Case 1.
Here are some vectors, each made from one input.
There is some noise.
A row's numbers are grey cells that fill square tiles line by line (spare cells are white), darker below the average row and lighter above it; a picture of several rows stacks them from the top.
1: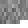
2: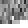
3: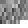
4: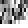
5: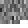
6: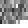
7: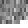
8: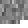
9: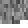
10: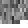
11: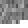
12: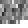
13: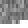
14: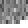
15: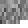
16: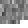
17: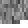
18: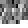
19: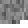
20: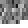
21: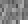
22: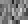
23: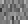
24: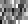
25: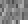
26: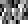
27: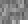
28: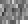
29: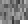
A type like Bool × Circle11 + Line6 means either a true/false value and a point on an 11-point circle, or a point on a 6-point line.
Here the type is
Line5.
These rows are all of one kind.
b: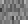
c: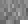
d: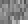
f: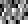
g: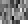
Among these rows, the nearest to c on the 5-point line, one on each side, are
d and g.
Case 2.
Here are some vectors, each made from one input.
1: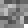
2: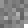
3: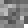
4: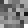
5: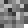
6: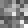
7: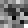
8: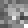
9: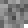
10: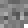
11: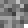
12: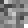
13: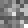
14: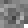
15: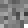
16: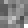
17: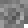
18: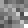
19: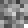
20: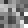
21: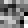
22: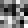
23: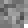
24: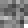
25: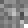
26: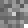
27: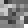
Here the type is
Line6.
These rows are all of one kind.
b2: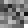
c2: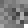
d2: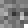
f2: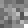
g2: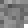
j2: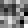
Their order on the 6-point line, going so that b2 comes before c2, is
j2, f2, g2, b2, c2, d2.
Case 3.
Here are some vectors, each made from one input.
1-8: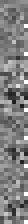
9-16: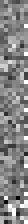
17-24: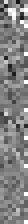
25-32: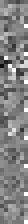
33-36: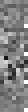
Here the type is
Line5.
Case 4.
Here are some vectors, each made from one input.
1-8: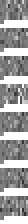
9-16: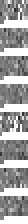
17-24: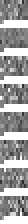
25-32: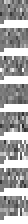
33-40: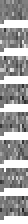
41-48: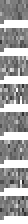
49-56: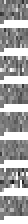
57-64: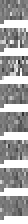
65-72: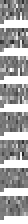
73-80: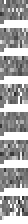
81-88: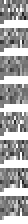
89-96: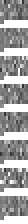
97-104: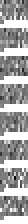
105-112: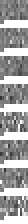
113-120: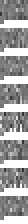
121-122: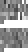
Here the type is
Line7.
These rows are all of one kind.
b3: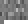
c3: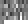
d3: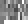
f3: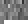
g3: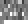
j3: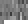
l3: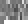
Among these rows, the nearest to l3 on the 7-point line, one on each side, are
d3 and j3.
